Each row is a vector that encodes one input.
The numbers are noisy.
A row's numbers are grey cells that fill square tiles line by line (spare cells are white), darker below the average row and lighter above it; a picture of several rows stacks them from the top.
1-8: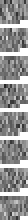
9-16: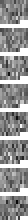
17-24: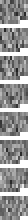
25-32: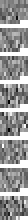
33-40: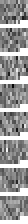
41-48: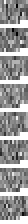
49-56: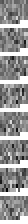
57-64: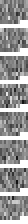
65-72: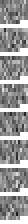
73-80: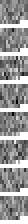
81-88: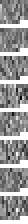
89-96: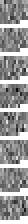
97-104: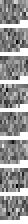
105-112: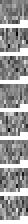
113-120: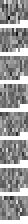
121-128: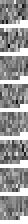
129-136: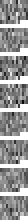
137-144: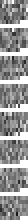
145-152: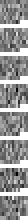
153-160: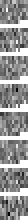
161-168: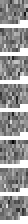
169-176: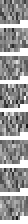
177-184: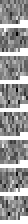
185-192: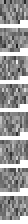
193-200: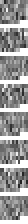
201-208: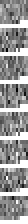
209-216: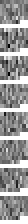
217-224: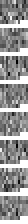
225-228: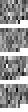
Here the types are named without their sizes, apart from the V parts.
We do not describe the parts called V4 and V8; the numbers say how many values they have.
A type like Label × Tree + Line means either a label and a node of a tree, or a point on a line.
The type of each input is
(Label + Line × V4 × V8) × (Tree + Unit).
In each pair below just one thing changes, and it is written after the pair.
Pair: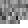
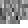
the value of V8
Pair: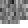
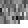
the node of the tree
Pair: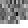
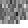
the value of V8
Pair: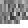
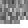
the node of the tree
